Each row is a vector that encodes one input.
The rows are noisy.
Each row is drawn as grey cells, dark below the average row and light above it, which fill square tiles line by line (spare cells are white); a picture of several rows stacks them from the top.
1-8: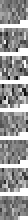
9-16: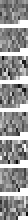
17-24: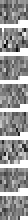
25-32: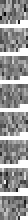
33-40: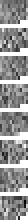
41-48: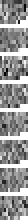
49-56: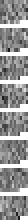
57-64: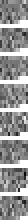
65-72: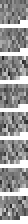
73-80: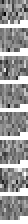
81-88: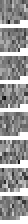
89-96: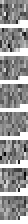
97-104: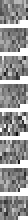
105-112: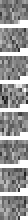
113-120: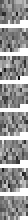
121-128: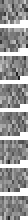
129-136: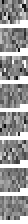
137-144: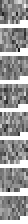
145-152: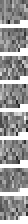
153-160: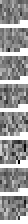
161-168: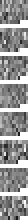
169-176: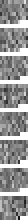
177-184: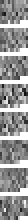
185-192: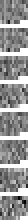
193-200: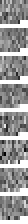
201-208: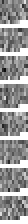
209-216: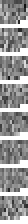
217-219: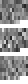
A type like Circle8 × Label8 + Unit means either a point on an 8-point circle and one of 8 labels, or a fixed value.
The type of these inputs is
Circle16.
